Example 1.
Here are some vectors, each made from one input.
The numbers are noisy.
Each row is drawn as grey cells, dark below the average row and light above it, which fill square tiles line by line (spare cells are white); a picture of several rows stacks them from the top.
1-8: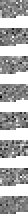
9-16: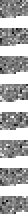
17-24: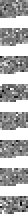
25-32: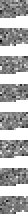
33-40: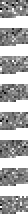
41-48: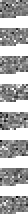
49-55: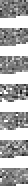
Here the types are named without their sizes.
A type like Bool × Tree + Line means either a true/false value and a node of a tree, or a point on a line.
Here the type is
Bool × Bool × Bool × Line.
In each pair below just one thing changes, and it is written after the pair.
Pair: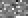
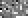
the place on the line
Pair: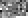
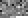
the place on the line
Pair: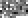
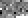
one of the three true/false values
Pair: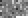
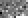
one of the three true/false values
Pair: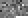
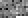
one of the three true/false values
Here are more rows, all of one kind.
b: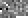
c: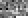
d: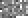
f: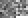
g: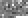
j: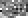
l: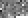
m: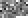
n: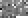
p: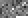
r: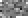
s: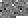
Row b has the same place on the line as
c and r.
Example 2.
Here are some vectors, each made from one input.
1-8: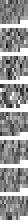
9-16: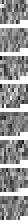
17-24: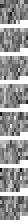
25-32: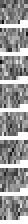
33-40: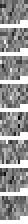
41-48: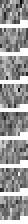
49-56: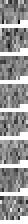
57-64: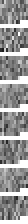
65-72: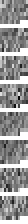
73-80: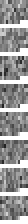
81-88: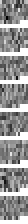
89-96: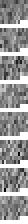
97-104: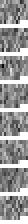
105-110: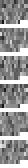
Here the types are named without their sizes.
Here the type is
Bool × Bool × Bool + Line × Line.
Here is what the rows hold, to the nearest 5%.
About 35% of them hold a point on each of two lines. The rest hold three true/false values.
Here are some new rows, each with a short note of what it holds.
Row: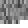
a point on each of two lines
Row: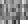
a point on each of two lines
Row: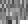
a point on each of two lines
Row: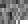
three true/false values
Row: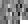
a point on each of two lines
